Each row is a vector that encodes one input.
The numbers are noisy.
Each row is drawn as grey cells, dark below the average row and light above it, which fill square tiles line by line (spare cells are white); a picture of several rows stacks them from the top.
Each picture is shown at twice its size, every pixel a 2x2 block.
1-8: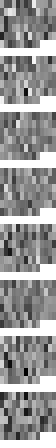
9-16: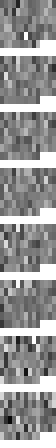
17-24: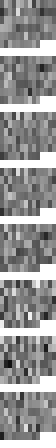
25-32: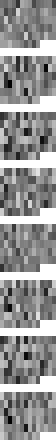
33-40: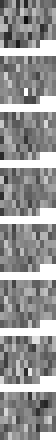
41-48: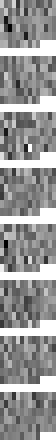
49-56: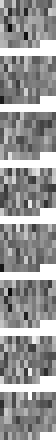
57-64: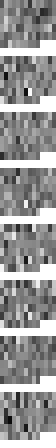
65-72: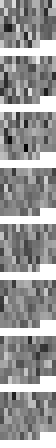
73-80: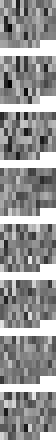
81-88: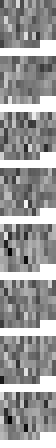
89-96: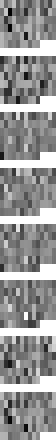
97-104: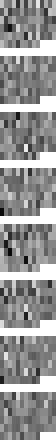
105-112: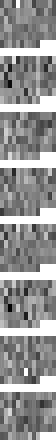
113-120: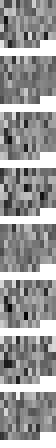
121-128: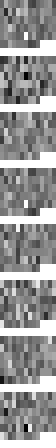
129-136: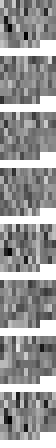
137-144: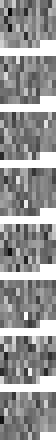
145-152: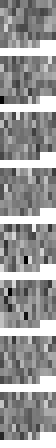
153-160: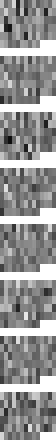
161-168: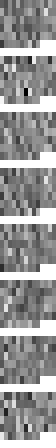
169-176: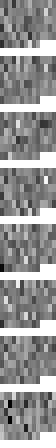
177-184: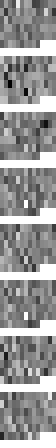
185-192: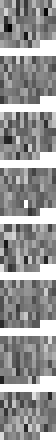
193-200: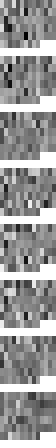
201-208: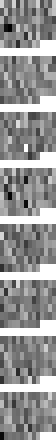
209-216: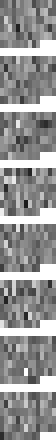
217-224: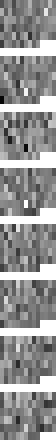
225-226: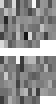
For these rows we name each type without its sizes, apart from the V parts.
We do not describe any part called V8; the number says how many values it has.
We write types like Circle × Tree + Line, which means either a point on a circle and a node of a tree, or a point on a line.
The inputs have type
Line × (Line + List(V8)) + List(Circle).
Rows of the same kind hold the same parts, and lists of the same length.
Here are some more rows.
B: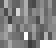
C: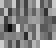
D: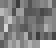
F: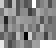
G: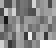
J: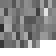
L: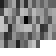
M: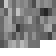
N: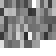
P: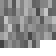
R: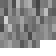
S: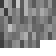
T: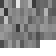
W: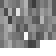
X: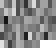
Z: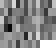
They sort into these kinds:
B, W
C, Z
D, M
F, G, N, X
J, R, S, T
L
P

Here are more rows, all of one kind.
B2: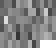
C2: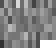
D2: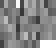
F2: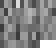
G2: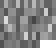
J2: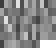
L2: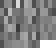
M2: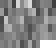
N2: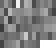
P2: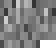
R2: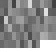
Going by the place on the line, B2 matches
M2 and R2.
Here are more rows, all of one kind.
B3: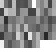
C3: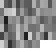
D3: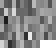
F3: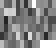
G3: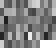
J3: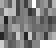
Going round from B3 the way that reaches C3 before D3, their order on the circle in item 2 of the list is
B3, C3, D3, G3, F3, J3.
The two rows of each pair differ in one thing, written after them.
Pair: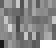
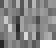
the value of V8 in item 1 of the list
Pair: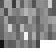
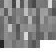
the value of V8 in item 1 of the list
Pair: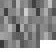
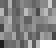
the place on the line
